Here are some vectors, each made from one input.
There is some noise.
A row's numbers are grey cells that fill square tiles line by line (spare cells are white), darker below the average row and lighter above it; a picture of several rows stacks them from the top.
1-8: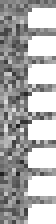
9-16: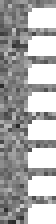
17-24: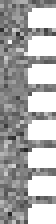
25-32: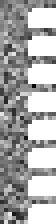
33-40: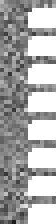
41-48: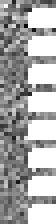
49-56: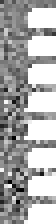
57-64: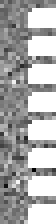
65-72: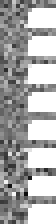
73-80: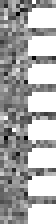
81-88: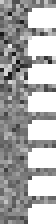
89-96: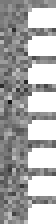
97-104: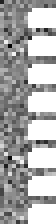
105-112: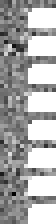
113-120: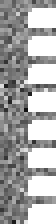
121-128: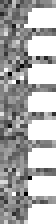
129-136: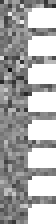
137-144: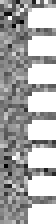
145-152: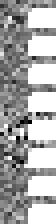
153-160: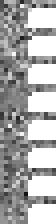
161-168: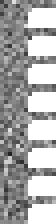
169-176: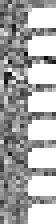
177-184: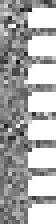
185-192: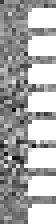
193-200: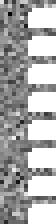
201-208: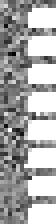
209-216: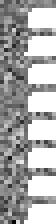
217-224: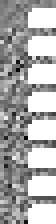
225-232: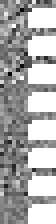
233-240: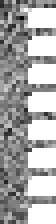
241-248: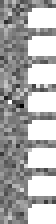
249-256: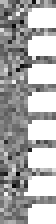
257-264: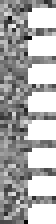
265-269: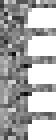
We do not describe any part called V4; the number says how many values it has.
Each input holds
either a fixed value, or two labels (each one of 5), or a node of a 9-node tree, or two values of V4.
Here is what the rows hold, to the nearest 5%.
A few of them hold a fixed value. About 25% of them hold two labels (each one of 5). About 50% of them hold a node of a 9-node tree. The rest hold two values of V4.
